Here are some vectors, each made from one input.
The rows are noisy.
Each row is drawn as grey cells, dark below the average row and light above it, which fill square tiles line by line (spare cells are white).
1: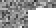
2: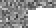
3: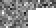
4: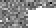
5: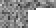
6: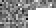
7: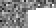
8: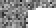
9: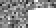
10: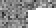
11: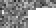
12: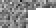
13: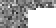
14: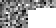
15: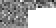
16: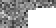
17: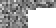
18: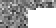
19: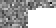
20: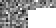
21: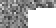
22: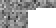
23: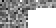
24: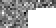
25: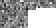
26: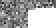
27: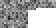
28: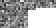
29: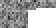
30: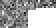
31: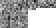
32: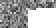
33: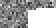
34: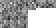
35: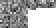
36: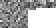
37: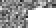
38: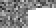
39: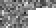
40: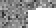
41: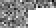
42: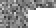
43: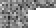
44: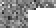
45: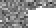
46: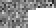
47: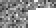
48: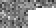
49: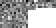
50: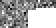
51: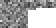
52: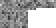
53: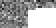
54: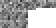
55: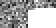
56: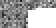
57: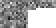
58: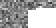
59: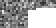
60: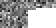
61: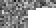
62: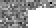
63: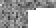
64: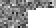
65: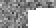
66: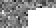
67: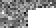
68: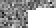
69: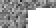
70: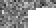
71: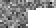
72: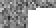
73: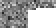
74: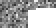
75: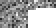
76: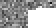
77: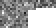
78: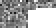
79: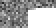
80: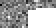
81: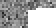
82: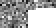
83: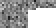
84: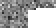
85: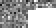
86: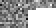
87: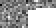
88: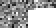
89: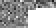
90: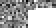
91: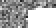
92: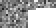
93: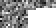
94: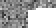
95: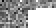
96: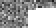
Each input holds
either a point on a 3-point line and a point on a 5-point line, or a node of a 10-node tree and a true/false value.
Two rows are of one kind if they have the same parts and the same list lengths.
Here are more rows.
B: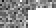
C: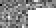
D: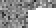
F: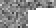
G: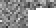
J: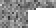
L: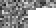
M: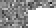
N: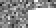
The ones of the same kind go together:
B, C, L, N
D, F, G, J, M

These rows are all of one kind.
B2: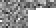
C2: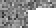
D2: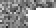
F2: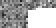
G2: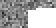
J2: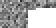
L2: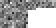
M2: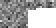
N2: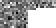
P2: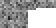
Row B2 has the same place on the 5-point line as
D2 and M2.
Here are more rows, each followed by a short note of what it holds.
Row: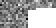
a node of a 10-node tree and a true/false value
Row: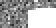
a node of a 10-node tree and a true/false value
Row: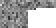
a point on a 3-point line and a point on a 5-point line
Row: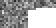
a node of a 10-node tree and a true/false value
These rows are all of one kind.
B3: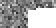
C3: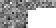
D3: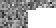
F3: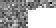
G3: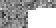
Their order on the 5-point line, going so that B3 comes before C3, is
F3, B3, D3, G3, C3.
